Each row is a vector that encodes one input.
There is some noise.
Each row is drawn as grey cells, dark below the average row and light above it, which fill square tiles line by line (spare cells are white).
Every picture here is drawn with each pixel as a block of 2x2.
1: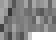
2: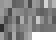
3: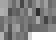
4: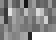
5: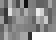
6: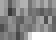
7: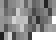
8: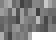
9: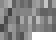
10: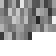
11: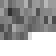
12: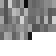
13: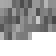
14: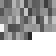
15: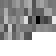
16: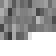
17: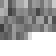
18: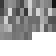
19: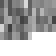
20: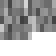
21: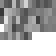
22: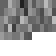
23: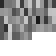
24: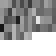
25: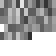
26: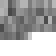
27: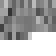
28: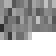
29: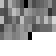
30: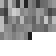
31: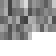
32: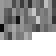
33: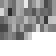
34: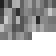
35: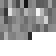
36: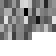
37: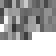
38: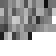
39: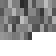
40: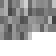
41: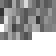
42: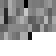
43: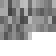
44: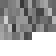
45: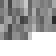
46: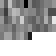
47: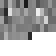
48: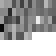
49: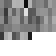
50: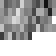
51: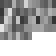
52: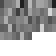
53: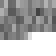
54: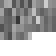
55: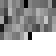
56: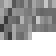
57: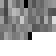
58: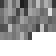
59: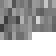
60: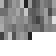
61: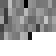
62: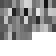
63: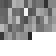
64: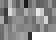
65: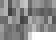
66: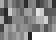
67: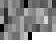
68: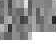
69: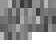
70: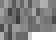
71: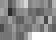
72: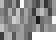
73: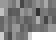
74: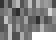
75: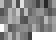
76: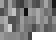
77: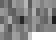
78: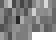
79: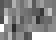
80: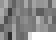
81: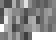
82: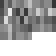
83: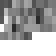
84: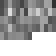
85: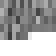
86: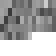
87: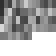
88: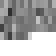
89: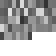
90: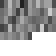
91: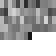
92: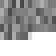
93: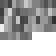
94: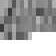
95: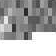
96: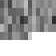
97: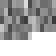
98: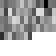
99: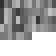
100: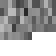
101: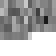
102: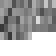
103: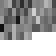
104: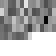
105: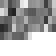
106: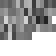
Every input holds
a node of a 9-node tree, together with either a node of a 9-node tree, or three true/false values.
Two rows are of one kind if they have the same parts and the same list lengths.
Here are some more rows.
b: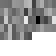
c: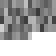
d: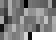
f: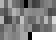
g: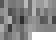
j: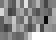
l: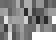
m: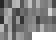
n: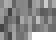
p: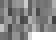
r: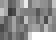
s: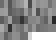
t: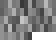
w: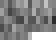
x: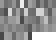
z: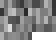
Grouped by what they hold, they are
b, d, f, l, m, t, x, z
c, g, j, n, p, r, s, w

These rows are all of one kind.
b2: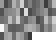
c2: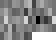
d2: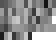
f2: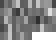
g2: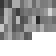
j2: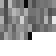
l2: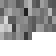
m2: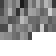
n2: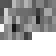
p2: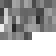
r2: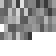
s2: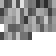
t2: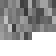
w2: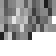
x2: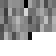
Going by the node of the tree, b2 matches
g2, n2, p2 and s2.
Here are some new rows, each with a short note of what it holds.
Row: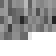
a node of each of two 9-node trees
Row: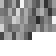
a node of a 9-node tree and three true/false values
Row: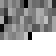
a node of a 9-node tree and three true/false values
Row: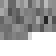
a node of each of two 9-node trees
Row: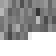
a node of each of two 9-node trees
